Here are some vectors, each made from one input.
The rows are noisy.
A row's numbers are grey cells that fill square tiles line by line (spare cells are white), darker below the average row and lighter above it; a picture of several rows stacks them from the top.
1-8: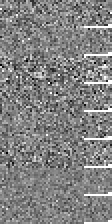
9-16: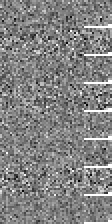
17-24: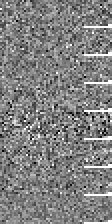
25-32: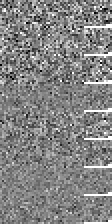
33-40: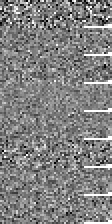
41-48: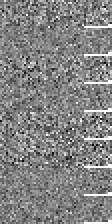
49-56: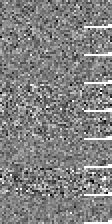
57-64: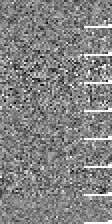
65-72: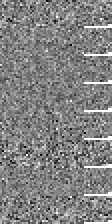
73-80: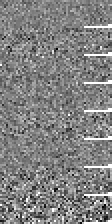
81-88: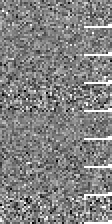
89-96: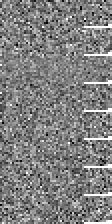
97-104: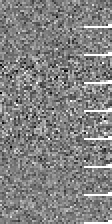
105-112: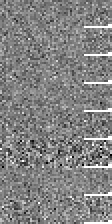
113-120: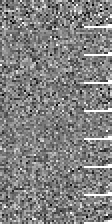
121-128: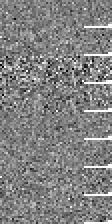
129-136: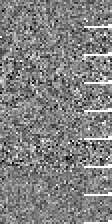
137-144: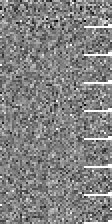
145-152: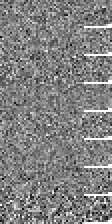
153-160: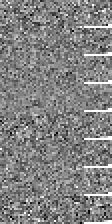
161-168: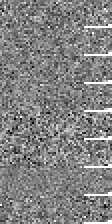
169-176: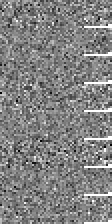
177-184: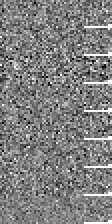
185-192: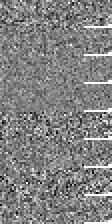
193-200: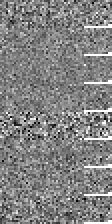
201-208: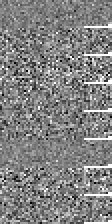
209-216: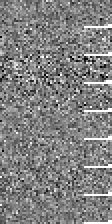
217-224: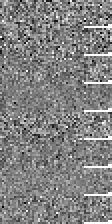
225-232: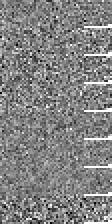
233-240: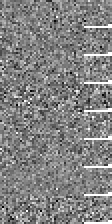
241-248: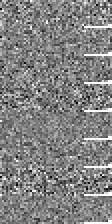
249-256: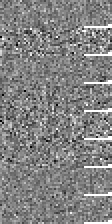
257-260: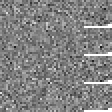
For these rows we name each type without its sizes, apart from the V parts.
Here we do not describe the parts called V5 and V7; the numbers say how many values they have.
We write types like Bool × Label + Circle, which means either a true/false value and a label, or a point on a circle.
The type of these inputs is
(Bool × (Circle + V5) + Label) × List(V7).
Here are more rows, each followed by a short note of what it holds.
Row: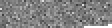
a point on a circle and a true/false value, together with a list of one item
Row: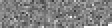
a true/false value and a value of V5, together with the empty list
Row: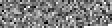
a label, together with the empty list
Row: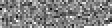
a point on a circle and a true/false value, together with the empty list
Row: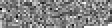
a true/false value and a value of V5, together with the empty list
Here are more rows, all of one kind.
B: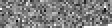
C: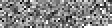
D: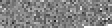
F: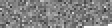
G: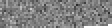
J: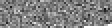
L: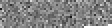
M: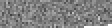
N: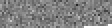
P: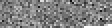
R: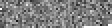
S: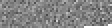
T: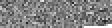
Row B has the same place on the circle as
C, F, P and S.
